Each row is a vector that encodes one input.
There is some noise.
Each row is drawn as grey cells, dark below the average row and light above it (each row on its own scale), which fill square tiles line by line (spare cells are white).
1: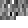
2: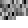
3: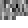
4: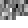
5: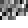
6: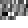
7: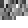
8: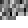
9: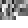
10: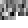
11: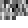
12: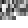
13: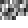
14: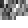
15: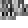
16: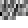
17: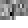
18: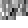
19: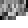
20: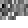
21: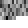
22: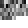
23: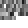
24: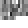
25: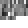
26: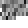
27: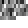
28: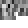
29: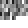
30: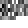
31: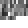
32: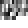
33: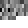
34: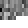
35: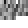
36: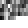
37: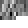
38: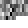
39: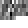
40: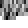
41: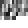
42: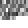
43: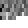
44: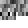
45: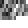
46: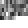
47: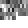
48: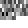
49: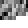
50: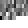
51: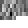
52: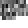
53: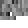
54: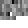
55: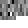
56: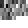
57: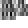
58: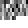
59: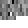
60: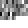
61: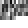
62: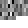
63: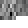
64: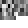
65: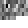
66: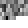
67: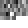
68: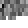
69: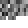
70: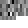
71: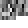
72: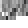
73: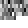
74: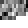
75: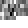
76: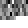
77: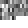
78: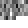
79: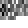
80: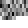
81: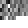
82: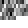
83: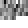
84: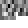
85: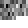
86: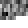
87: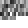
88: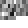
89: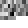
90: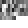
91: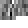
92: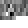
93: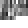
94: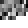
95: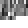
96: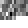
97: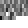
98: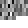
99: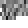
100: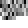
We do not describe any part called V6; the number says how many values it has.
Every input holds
a value of V6, together with either a node of a 7-node tree, or three true/false values.
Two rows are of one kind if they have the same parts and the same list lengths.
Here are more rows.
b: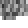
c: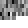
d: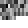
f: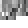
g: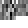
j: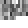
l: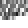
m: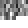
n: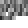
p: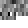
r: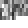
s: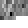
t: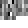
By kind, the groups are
b, c, d, f, j, l, m, p, r, t
g, n, s

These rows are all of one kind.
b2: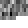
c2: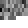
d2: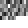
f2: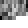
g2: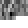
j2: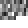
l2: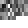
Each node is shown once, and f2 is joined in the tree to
j2.
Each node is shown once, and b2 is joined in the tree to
g2.
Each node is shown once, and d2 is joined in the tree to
g2, j2 and l2.
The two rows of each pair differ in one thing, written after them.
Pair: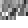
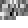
the value of V6
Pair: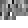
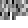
the value of V6
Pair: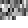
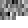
one of the three true/false values
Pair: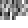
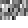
one of the three true/false values
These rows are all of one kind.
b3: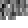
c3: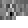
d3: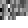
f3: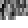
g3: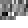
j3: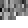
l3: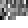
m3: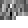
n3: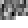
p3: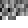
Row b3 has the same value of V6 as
f3 and n3.
